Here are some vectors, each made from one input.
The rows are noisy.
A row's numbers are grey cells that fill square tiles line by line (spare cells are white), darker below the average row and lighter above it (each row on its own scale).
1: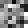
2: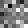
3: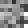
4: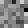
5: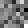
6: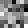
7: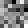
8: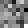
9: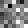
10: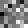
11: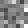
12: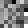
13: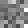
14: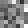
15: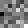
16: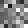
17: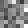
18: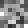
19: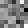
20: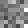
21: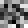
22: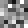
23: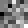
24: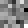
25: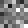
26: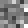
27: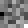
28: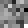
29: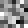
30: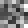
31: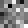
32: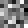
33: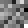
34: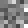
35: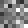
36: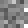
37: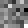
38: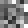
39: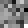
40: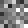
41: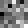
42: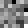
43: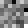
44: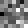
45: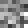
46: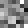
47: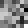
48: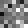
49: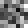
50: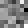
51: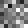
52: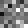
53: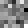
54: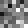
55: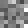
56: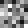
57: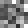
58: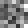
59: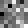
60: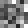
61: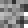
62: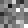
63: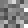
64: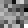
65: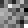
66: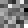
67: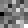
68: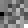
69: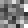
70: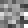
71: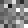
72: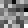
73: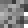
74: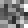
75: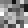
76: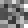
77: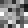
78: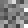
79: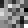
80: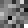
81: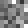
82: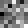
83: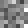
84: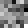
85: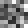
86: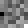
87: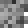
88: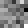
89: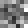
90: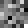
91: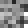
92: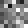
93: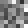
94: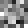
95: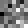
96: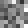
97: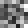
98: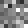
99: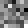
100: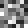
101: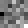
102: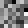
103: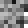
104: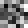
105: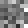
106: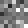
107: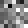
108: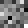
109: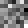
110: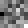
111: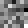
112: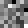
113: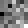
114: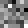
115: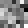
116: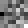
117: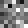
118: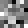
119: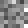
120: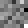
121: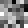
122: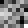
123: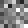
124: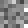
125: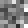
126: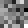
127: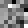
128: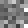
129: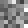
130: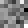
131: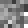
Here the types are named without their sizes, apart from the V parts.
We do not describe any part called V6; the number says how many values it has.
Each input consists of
either a node of a tree and a true/false value, or two values of V6.
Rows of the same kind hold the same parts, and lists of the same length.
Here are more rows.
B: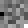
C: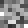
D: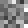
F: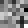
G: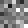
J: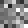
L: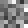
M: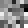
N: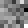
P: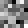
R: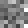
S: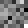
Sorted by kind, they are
B, D, G, J, L, R
C, F, M, N, P, S

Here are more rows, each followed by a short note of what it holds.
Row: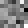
two values of V6
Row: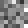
a node of a tree and a true/false value
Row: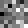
a node of a tree and a true/false value
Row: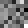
two values of V6
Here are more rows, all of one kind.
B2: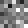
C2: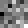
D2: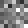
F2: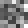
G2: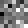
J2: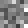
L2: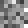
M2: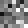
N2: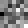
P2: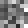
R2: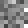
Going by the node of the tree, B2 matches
J2 and M2.
